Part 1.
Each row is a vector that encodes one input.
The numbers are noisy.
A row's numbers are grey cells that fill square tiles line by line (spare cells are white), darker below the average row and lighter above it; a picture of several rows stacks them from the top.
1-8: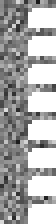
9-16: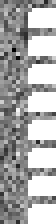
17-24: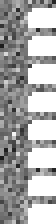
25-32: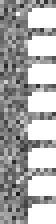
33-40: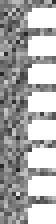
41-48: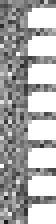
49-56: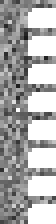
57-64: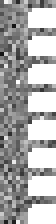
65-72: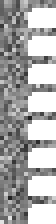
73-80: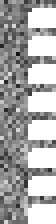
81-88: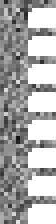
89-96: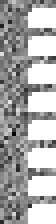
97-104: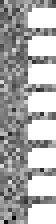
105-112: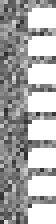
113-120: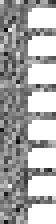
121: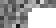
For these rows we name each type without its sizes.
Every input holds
a point on a line and three true/false values.
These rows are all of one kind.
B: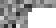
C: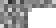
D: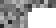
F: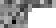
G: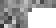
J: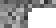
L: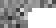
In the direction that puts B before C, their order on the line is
J, G, B, D, C, F, L.
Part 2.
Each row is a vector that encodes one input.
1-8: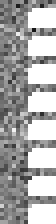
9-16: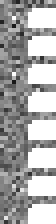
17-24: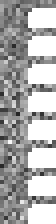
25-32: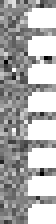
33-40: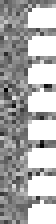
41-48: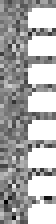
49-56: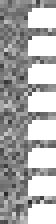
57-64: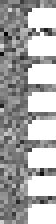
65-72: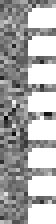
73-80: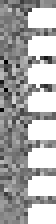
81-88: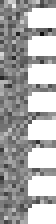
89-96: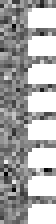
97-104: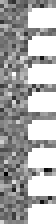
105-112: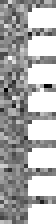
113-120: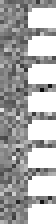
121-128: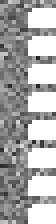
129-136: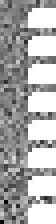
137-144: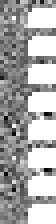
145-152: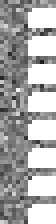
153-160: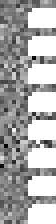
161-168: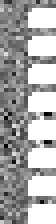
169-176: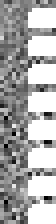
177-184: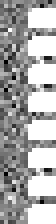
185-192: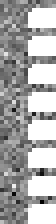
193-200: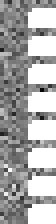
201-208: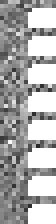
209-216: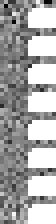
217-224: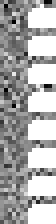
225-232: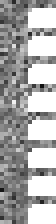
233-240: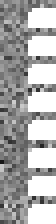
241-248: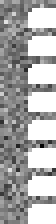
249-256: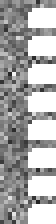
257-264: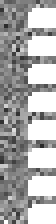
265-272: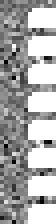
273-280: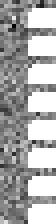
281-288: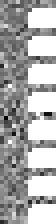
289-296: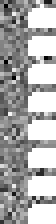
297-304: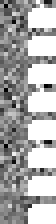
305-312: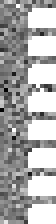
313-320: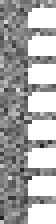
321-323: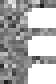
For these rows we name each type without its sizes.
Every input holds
a true/false value, together with either a point on a circle, or a fixed value.
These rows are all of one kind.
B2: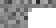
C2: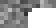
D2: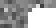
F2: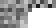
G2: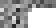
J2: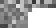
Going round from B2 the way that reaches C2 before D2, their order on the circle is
B2, G2, C2, J2, D2, F2.
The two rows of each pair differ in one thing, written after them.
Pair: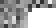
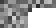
the place on the circle
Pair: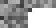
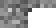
the place on the circle
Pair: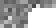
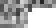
the true/false value
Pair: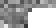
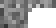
the place on the circle
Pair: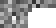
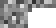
the place on the circle
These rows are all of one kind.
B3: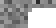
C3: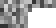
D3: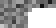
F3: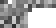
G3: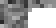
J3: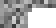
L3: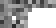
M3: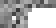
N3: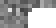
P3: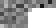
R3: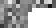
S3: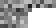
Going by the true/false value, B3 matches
D3, G3, N3 and P3.
